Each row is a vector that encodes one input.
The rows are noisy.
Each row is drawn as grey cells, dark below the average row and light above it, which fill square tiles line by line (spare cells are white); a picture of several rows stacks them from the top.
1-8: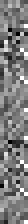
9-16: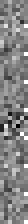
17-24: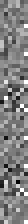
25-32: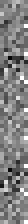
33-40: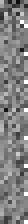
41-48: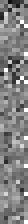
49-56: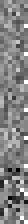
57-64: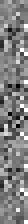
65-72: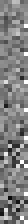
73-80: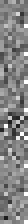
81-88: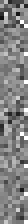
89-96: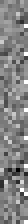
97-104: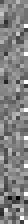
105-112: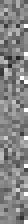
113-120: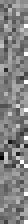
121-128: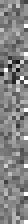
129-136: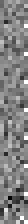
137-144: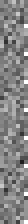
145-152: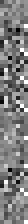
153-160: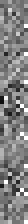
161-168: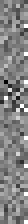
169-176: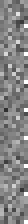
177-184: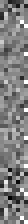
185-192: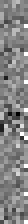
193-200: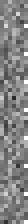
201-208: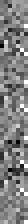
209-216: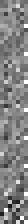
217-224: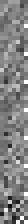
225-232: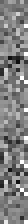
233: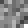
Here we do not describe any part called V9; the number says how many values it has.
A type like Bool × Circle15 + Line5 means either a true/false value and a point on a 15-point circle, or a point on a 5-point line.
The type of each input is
Circle11 × V9 + Line6.
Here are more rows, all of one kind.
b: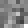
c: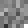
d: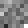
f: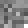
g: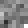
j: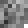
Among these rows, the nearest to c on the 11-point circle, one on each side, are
b and d.
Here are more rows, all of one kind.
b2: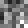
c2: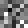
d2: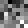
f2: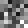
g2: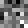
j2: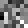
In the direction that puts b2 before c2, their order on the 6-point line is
b2, g2, d2, j2, f2, c2.
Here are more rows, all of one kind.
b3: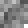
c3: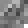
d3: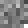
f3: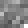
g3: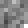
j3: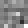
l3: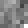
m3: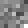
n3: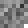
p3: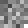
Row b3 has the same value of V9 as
c3 and d3.
